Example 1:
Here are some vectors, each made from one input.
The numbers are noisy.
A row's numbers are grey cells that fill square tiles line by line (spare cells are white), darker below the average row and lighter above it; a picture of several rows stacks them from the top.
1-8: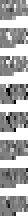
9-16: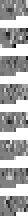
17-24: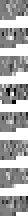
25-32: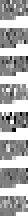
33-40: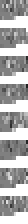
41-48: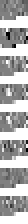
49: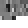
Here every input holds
a point on each of two 3-point lines and a true/false value.
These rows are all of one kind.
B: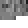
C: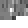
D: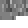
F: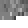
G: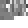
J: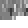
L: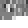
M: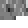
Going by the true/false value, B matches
J and L.
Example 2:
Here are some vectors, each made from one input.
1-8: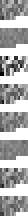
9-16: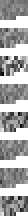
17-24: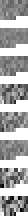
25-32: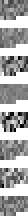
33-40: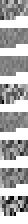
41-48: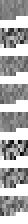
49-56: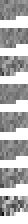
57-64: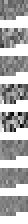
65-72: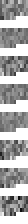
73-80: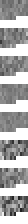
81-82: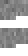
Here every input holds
either a point on an 8-point circle and a true/false value, or a fixed value.
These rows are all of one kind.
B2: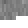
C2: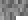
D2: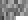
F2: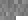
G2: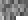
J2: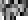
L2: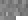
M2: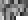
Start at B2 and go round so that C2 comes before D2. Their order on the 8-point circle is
B2, C2, F2, L2, M2, J2, D2, G2.
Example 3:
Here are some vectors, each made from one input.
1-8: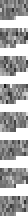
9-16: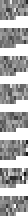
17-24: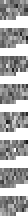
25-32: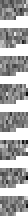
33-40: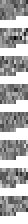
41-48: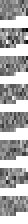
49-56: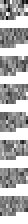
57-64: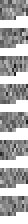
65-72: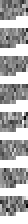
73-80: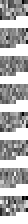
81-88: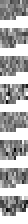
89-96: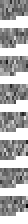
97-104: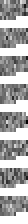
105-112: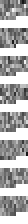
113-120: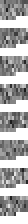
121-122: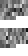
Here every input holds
a point on a 9-point line and four true/false values.
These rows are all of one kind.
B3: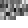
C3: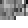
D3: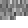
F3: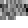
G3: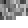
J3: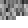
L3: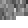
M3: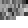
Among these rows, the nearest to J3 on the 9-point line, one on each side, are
B3 and D3.
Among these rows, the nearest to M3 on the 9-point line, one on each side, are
C3 and L3.
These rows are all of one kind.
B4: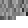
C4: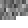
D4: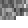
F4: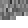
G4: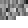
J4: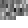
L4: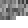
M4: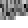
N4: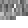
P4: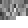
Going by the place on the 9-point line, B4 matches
F4, L4 and M4.
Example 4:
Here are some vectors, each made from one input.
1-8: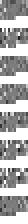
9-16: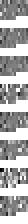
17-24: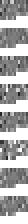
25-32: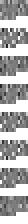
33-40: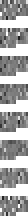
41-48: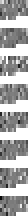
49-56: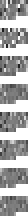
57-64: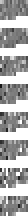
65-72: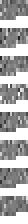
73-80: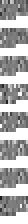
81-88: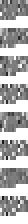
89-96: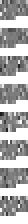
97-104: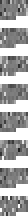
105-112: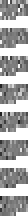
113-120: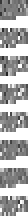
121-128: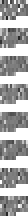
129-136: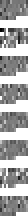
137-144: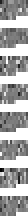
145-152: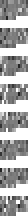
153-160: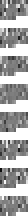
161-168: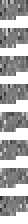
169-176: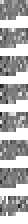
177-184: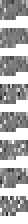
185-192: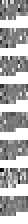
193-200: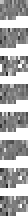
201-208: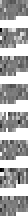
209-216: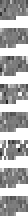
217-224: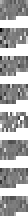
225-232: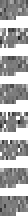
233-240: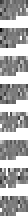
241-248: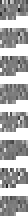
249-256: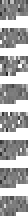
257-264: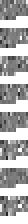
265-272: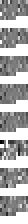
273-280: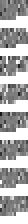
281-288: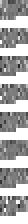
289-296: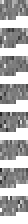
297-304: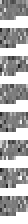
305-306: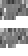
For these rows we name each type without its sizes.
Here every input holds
a list of points on a line.
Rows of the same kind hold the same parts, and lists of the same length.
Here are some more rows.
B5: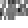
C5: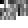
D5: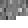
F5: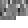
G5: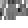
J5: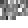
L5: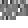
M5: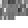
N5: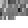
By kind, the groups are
B5, G5, L5, M5, N5
C5
D5, F5, J5

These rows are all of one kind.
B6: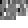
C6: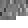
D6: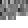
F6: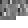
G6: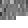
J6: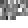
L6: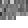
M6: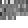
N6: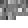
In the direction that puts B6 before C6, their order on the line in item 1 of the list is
B6, J6, F6, C6, N6, G6, D6, L6, M6.
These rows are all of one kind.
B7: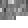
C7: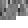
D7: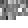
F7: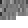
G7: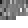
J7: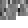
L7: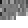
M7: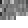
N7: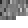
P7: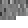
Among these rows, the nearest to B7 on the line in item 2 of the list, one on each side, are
D7 and J7.
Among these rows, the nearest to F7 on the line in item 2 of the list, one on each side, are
G7 and M7.
